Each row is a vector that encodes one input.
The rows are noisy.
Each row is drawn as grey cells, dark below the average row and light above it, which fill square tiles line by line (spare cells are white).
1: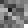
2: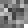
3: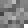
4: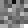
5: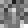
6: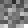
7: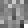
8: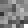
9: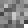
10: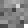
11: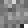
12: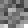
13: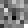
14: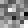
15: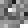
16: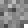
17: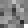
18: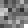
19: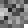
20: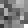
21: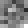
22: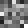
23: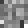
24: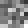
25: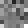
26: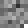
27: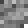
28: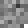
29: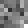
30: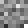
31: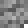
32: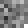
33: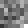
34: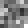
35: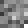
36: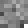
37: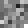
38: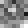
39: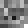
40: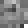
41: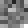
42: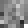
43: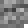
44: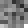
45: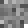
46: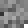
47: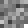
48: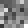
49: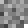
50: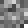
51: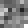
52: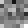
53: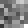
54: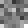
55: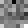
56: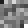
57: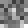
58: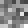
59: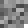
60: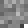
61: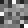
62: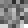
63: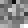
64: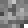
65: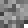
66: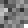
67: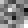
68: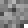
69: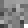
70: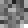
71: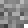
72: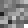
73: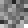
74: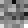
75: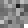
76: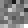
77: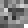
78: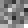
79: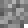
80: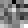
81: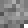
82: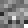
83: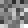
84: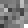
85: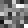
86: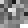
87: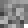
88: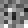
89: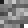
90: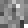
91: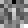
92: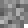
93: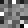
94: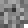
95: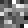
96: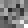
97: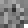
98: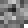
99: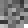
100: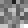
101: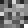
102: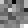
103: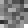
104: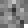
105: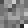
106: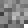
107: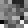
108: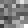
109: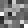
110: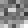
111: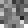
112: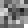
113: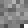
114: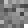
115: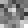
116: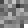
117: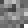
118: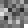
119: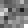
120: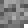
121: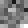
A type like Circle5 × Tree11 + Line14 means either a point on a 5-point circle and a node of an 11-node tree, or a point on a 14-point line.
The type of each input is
Bool × Bool × Bool + Line6 + List2(Line4).
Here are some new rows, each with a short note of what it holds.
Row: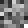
the empty list
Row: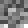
a list of one item
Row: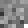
three true/false values
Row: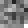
a list of one item
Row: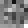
a list of one item
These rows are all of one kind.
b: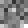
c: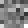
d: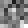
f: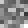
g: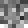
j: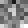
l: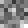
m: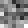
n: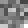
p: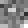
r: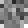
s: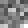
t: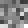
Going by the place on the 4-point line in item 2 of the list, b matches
d and m.
